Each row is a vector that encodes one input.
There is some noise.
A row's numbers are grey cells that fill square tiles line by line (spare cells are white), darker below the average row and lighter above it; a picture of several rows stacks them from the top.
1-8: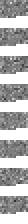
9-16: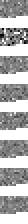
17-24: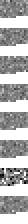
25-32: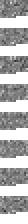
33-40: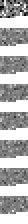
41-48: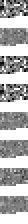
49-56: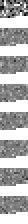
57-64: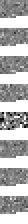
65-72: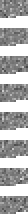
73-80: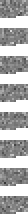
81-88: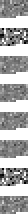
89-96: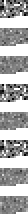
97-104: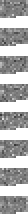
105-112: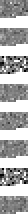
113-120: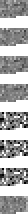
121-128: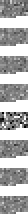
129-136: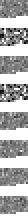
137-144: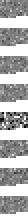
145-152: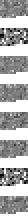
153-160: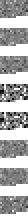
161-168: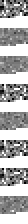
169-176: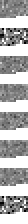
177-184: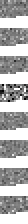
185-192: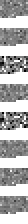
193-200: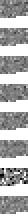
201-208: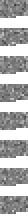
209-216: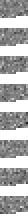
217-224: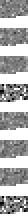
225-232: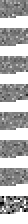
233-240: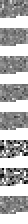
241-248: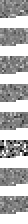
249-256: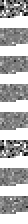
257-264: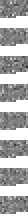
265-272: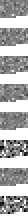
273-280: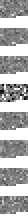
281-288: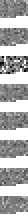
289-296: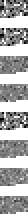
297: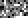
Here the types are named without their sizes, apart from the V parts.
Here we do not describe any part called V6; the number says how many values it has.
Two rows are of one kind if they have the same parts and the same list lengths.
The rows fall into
2 kinds.
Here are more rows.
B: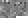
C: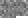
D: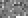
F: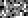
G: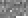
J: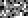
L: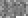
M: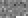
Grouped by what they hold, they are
B, C, D, G, L, M
F, J

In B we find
a point on each of five lines.
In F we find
a value of V6.
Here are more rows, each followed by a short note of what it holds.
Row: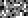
a value of V6
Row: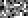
a value of V6
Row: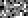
a value of V6
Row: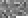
a point on each of five lines
